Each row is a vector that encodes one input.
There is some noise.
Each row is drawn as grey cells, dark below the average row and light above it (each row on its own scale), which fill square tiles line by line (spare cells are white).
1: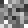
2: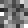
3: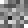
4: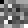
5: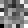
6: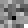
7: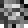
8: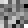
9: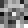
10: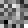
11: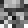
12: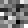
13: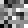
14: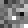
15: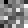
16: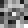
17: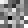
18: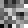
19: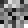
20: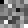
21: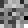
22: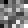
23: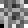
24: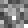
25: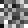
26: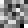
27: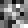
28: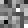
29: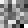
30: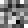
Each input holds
three true/false values.
